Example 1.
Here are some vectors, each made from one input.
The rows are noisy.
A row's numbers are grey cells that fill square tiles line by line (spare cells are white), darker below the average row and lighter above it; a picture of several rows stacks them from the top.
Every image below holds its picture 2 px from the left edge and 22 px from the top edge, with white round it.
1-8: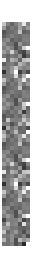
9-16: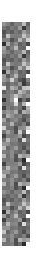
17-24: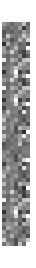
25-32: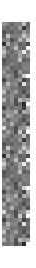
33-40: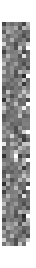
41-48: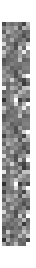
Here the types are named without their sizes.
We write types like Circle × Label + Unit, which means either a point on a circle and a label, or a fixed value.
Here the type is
Line.
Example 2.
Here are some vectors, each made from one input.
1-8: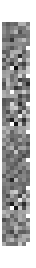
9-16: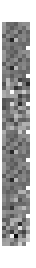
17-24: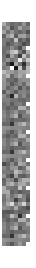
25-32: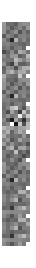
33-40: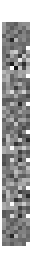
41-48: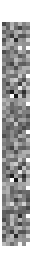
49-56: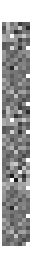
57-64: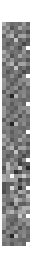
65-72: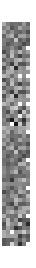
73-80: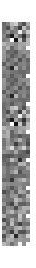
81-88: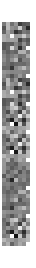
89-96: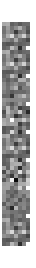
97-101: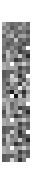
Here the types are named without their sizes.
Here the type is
Line.
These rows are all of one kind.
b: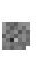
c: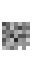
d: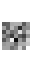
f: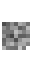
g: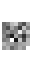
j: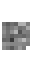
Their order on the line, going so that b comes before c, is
b, j, f, c, d, g.
